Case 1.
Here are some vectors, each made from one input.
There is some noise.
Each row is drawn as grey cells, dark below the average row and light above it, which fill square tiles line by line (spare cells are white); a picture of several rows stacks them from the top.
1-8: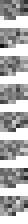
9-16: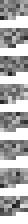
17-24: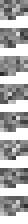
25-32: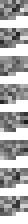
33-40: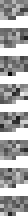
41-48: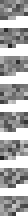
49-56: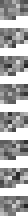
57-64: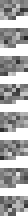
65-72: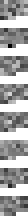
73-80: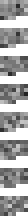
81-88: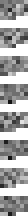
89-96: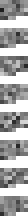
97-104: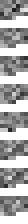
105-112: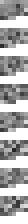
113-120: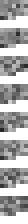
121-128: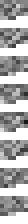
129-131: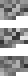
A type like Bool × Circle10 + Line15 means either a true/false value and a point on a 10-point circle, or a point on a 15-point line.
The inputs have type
Bool × Line5.
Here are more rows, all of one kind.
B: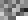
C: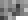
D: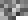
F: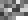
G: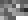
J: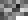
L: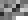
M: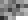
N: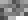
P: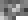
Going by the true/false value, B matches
D, G and P.
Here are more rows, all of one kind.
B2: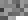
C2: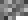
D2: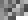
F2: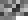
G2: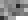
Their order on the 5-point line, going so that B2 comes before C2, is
D2, G2, B2, C2, F2.
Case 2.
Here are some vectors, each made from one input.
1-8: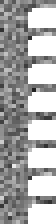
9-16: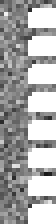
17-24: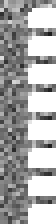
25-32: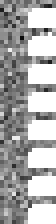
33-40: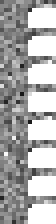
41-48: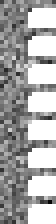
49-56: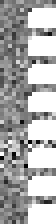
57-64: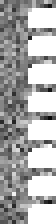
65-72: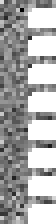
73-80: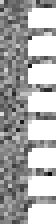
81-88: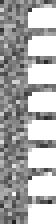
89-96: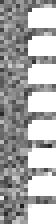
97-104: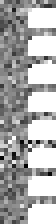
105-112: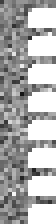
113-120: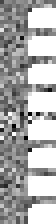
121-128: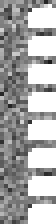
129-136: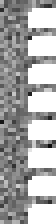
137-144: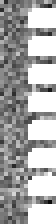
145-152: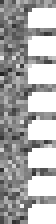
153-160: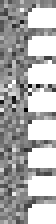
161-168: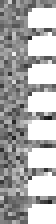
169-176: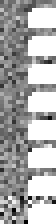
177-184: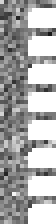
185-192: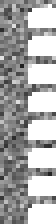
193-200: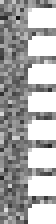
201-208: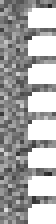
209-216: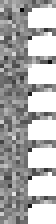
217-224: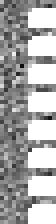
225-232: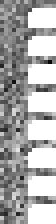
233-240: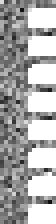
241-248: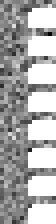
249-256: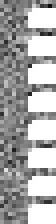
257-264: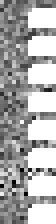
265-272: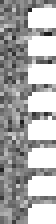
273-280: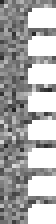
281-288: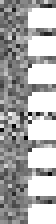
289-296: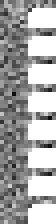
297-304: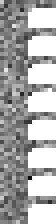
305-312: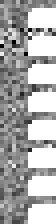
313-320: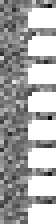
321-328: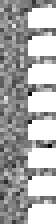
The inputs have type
List2(Circle8).
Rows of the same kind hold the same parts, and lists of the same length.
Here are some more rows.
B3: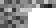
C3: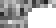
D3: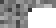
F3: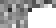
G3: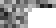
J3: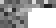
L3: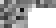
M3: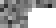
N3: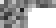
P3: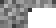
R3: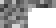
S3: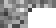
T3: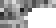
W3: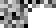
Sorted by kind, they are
B3, G3, J3, L3, M3, N3, R3
C3, D3, F3, P3, S3, T3
W3

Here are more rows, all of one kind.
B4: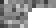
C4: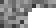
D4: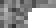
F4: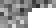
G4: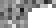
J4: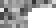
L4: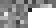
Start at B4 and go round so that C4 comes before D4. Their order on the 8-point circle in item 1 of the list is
B4, C4, D4, L4, F4, G4, J4.
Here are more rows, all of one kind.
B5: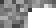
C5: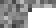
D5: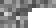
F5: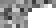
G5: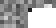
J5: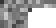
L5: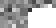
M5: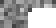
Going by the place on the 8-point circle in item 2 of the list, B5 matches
C5 and G5.
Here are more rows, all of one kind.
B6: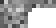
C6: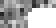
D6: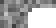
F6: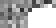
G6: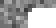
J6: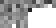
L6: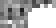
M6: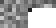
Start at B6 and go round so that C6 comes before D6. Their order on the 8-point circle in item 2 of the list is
B6, G6, C6, L6, D6, F6, J6, M6.
